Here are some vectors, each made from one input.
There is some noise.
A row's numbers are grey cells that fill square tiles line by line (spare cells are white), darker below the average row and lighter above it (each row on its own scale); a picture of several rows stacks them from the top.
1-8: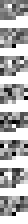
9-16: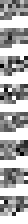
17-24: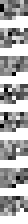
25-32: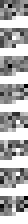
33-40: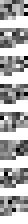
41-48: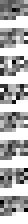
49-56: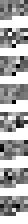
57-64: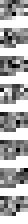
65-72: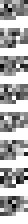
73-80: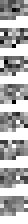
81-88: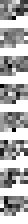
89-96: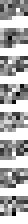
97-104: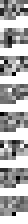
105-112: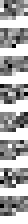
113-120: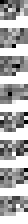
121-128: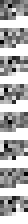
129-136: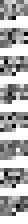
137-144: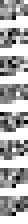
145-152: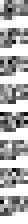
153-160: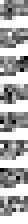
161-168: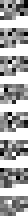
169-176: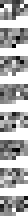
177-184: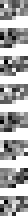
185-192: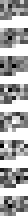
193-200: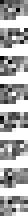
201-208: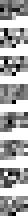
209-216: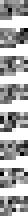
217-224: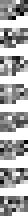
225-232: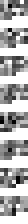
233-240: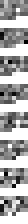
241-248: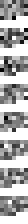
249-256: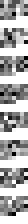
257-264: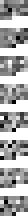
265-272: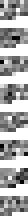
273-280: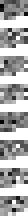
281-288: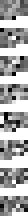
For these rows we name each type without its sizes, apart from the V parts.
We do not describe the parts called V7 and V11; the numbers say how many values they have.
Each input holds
a value of V11, together with either a point on a line, or a true/false value and a value of V7.
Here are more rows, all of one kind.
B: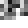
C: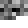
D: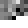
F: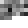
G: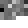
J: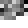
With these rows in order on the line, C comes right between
D and J.
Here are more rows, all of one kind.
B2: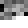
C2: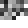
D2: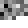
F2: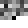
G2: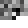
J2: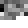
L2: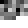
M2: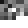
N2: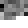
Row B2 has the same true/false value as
D2 and M2.
